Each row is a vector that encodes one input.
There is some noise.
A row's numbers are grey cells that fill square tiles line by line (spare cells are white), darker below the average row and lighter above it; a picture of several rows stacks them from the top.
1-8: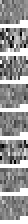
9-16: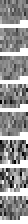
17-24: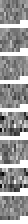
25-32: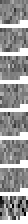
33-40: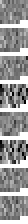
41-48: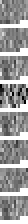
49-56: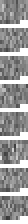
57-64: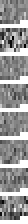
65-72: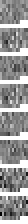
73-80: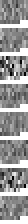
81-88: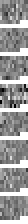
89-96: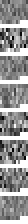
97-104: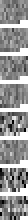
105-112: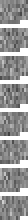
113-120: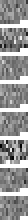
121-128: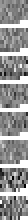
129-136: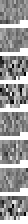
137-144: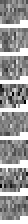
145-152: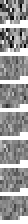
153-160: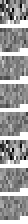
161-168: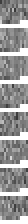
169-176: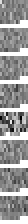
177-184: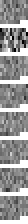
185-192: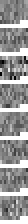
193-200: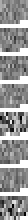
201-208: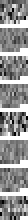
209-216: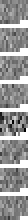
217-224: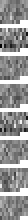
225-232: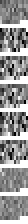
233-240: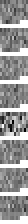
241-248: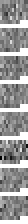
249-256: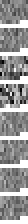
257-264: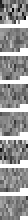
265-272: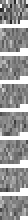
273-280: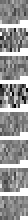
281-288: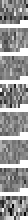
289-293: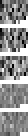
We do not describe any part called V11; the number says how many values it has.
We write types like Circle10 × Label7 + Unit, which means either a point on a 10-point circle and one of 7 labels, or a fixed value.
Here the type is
Bool × List2(V11) + Line6 + Line7.
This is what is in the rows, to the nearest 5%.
About 10% of them hold a point on a 6-point line. About 15% of them hold a point on a 7-point line. The rest hold a true/false value, together with a list of up to two values of V11.
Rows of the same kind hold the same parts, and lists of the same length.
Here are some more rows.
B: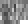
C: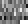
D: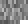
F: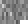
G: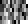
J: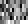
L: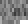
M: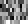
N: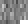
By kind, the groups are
B
C
D, F, N
G, J, M
L

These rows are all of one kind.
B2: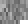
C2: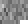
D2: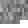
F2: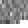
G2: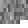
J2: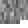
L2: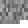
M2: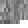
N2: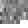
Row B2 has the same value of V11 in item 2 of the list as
C2 and N2.
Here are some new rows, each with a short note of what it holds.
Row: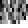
a point on a 7-point line
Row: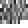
a point on a 6-point line
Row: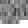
a true/false value, together with a list of one item
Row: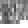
a true/false value, together with the empty list
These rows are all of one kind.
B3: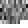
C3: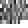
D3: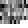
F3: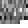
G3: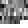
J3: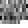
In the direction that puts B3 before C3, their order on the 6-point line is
D3, G3, F3, J3, B3, C3.
